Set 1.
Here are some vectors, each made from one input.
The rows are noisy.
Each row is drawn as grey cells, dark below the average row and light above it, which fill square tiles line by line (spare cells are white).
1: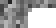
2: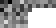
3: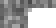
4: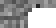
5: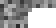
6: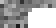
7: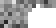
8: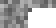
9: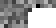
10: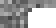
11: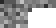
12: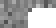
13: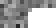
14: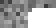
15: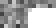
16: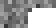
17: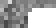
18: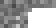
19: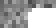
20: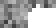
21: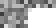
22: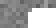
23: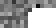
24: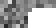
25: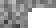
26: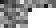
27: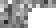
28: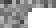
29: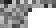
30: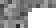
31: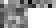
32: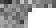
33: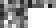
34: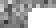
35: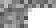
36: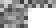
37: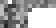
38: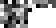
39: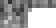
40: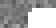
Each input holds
a node of a 9-node tree.
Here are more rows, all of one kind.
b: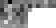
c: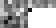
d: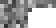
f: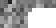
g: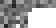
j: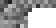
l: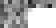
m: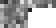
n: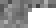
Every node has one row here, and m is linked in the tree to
d.
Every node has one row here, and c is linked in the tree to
j.
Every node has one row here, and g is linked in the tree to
f and l.
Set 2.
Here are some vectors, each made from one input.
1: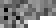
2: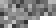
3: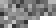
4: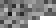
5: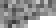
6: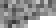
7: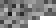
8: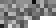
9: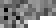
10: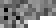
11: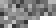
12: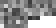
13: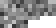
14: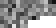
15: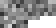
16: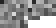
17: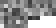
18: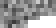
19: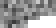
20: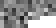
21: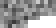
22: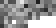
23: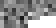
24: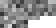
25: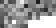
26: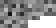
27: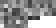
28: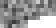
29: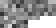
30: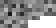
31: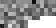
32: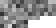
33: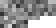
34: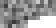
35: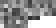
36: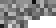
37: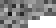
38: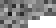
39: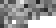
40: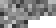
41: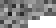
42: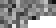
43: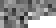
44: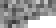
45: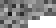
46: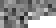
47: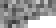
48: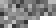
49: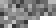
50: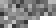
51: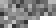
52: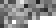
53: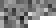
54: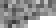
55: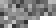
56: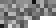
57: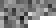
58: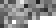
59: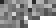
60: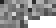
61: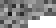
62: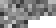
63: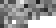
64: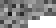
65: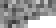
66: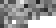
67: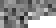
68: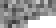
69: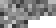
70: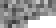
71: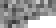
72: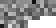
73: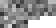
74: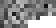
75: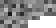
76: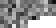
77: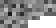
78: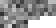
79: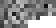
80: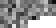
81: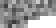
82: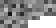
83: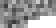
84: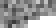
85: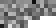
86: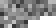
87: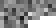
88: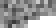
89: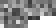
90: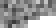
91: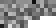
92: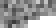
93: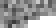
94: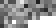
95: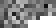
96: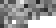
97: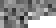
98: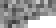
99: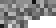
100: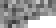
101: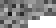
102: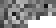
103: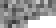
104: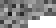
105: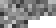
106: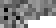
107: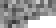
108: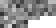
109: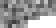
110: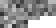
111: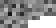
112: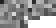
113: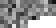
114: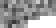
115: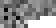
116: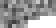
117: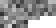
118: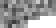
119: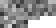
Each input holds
a point on an 11-point circle.
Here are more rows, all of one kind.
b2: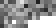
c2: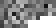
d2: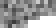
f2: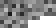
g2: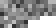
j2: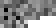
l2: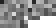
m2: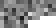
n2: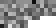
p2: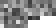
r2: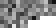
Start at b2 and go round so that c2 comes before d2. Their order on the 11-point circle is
b2, c2, j2, m2, p2, d2, r2, f2, l2, n2, g2.
